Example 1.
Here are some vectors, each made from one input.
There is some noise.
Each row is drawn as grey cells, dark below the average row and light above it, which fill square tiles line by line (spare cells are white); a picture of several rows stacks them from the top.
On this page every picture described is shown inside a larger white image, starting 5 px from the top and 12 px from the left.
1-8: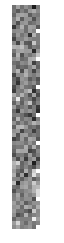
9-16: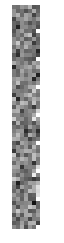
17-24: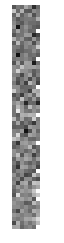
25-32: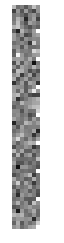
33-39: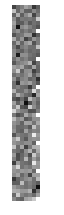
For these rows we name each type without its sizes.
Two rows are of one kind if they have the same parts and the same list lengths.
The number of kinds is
2.
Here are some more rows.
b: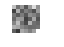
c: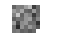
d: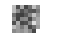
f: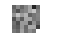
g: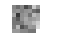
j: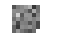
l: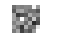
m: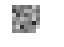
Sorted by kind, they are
b, d, g, l, m
c, f, j

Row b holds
a point on a circle and a point on a line.
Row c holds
a point on a line.
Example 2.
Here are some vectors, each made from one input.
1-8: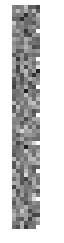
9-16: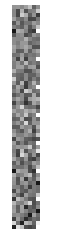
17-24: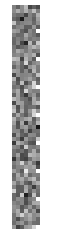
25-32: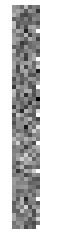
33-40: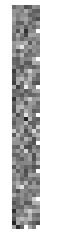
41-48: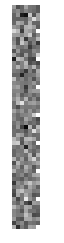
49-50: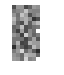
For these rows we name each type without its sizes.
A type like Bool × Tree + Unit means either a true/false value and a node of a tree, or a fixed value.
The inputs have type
Bool × Circle + Unit.
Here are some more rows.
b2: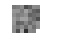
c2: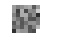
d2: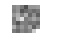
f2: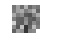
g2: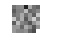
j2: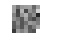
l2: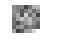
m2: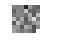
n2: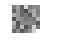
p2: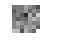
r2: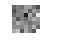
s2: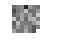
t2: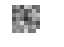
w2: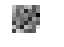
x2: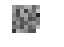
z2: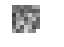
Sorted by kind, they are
b2, d2, f2, g2, l2, m2, n2, p2, r2, s2, t2, z2
c2, j2, w2, x2

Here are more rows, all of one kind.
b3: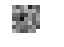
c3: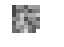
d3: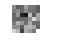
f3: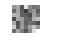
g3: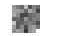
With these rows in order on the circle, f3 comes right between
c3 and g3.
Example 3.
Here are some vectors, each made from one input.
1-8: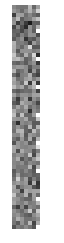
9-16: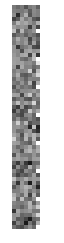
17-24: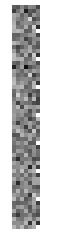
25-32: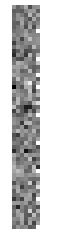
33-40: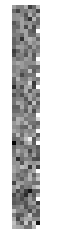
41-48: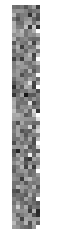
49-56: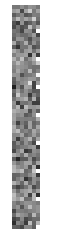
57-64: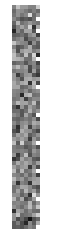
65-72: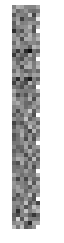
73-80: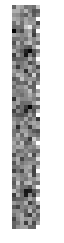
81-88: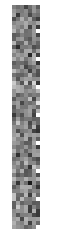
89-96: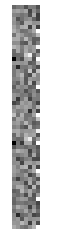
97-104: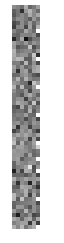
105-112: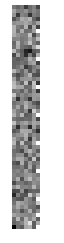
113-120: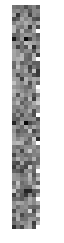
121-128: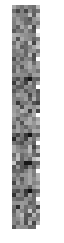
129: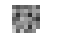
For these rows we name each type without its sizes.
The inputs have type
Line + Tree.
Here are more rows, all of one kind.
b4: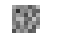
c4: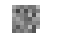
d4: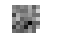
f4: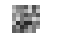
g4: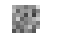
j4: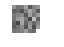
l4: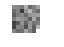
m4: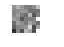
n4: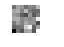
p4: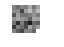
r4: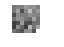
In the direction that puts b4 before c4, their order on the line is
f4, d4, p4, r4, l4, j4, b4, c4, g4, m4, n4.
